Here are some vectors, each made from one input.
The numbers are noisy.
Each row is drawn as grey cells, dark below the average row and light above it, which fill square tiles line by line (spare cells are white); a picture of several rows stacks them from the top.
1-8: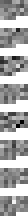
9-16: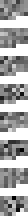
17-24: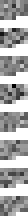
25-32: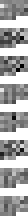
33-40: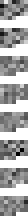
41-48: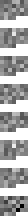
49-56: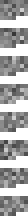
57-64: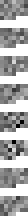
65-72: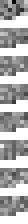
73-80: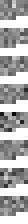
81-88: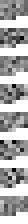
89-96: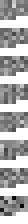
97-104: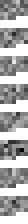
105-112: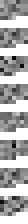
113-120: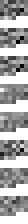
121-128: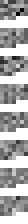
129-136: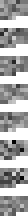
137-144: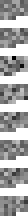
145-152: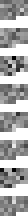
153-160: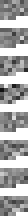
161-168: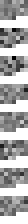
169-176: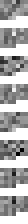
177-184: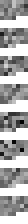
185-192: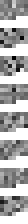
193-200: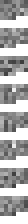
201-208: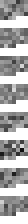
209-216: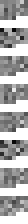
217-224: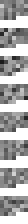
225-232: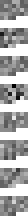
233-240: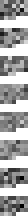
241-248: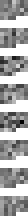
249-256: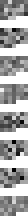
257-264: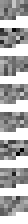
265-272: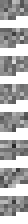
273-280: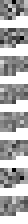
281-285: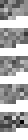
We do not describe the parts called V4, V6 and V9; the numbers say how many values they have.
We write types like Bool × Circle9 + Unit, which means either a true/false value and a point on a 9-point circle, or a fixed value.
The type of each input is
Bool × Bool × Bool × Bool × Line8 + Line10 + V4 × V9 + V6.
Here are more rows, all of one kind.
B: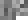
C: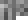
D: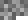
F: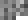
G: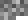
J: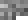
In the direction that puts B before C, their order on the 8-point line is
G, D, B, F, C, J.
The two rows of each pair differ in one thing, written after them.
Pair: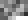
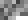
the value of V9
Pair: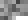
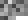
the value of V4
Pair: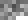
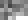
the value of V4
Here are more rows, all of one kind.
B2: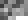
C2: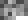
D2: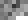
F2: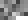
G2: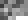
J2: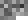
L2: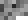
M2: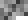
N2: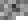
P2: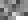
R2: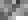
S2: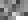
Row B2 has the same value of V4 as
C2 and G2.
